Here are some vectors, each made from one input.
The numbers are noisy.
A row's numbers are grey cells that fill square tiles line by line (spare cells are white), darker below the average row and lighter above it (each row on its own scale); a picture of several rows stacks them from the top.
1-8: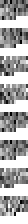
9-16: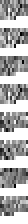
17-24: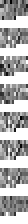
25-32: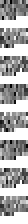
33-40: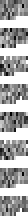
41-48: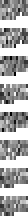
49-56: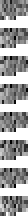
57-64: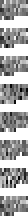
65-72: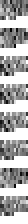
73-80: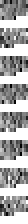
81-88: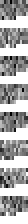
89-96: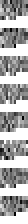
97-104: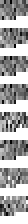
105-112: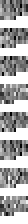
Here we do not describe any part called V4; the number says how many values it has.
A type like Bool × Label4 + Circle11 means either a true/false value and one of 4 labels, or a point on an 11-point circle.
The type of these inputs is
Line5 + List2(Bool × V4).
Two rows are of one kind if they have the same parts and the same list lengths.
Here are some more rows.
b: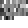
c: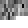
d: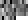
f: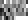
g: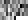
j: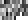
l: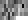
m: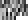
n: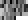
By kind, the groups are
b, f
c, l
d, n
g, j, m

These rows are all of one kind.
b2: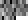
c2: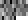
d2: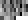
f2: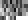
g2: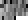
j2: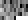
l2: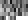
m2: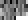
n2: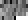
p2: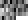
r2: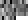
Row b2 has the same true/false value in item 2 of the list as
c2, f2, m2 and n2.
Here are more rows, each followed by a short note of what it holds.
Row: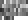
a point on a 5-point line
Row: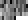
a list of two items
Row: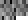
a list of two items
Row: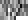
a list of one item
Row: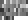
a point on a 5-point line
